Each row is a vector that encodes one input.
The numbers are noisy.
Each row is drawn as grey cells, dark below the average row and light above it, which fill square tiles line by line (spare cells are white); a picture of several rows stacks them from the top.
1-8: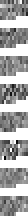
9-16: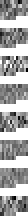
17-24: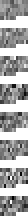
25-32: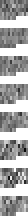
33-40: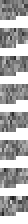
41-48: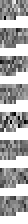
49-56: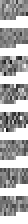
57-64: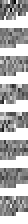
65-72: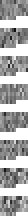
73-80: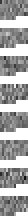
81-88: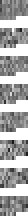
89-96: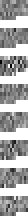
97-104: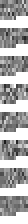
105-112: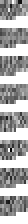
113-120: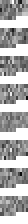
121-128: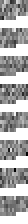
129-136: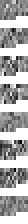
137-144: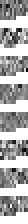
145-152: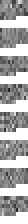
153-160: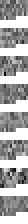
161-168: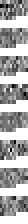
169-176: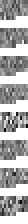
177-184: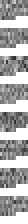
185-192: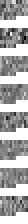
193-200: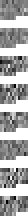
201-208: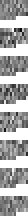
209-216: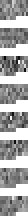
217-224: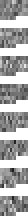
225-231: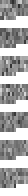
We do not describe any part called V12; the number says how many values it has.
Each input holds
either one of 11 labels, or a point on a 4-point line and a true/false value, or a point on a 7-point line and a value of V12.
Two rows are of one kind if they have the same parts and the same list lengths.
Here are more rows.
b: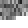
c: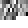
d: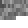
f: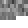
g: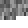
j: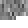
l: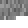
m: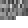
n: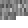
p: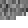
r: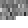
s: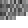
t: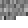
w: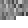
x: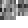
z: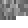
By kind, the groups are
b, d, f, j, l, s, t, w, x, z
c, n, r
g, m, p

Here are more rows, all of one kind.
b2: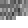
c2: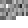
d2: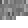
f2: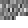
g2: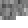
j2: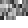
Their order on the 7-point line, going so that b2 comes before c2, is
f2, g2, b2, d2, c2, j2.
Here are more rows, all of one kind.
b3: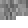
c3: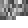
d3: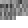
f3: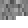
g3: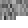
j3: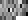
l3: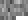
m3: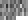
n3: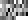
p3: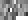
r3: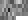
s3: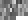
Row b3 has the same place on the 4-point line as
d3, g3, j3 and n3.
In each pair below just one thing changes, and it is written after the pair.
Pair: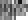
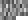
the place on the 7-point line
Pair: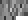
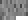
the value of V12
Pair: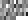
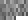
the value of V12
